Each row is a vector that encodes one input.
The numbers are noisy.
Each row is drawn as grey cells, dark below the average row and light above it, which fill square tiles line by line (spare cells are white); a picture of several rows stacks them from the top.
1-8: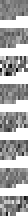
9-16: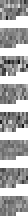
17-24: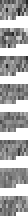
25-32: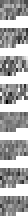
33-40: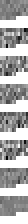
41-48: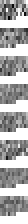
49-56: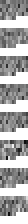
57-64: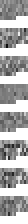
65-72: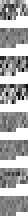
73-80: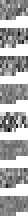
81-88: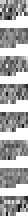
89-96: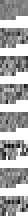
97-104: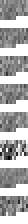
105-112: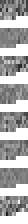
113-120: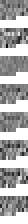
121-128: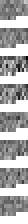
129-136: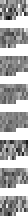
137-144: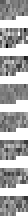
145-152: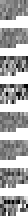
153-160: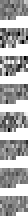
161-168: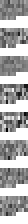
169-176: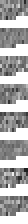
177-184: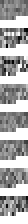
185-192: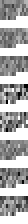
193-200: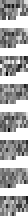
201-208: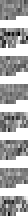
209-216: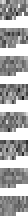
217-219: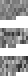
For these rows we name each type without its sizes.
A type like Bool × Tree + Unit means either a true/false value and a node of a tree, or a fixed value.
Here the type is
Label × (Tree × Tree + Unit).
